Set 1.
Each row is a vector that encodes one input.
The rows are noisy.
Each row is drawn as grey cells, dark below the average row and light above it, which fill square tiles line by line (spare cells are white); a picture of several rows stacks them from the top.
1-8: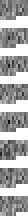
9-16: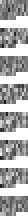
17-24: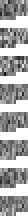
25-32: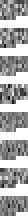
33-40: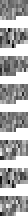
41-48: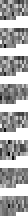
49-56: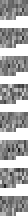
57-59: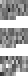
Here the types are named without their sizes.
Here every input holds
a point on a line.
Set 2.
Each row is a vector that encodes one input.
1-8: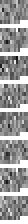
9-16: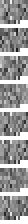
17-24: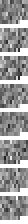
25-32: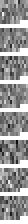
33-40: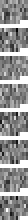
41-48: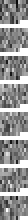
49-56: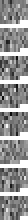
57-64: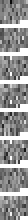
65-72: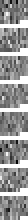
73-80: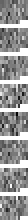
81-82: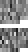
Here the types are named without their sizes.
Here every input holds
a point on each of two lines.
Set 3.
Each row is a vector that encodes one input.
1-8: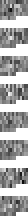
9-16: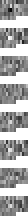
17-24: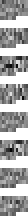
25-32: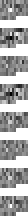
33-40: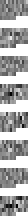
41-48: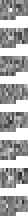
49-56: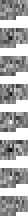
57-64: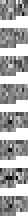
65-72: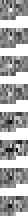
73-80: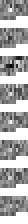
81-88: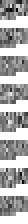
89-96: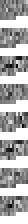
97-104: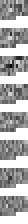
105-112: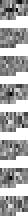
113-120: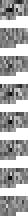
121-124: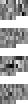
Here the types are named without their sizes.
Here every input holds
a point on a line.
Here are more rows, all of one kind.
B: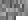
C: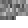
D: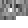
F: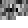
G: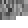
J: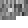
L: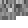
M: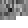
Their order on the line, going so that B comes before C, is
F, M, G, B, C, D, L, J.
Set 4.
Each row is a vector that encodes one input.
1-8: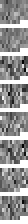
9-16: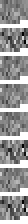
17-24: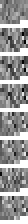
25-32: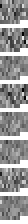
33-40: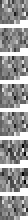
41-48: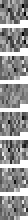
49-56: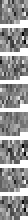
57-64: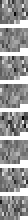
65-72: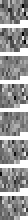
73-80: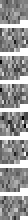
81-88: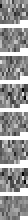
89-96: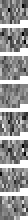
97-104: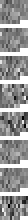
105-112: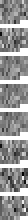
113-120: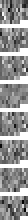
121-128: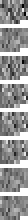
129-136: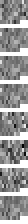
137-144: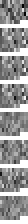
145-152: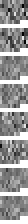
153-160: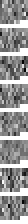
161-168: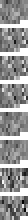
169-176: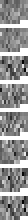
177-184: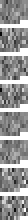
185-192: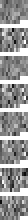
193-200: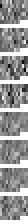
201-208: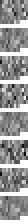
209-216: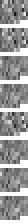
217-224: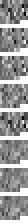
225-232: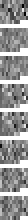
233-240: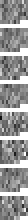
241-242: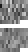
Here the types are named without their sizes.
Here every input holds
a point on each of two lines.
